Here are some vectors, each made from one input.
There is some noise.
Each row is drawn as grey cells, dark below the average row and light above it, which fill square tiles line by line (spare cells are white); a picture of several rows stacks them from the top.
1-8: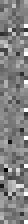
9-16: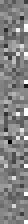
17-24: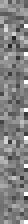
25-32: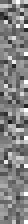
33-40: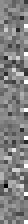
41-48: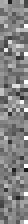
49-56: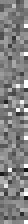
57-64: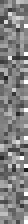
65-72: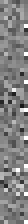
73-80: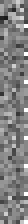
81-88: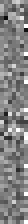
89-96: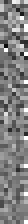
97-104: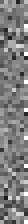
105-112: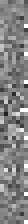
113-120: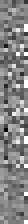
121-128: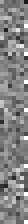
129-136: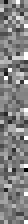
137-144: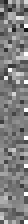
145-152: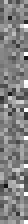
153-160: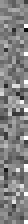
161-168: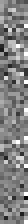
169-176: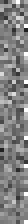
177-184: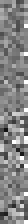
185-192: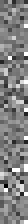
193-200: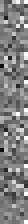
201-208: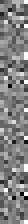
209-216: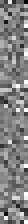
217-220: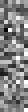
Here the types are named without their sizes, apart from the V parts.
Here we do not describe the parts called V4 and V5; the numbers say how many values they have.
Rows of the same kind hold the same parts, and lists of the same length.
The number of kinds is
2.
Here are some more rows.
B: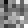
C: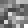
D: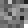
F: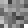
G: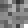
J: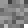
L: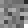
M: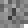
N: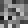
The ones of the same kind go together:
B, C
D, F, G, J, L, M, N

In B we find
a label.
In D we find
a node of a tree, a true/false value, a value of V4 and a value of V5.
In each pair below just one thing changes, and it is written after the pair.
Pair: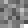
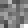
the value of V5
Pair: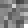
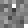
the value of V5
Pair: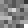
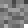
the node of the tree
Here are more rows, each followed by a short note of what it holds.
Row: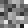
a label
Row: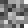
a label
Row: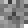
a node of a tree, a true/false value, a value of V4 and a value of V5
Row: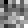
a label
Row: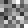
a label
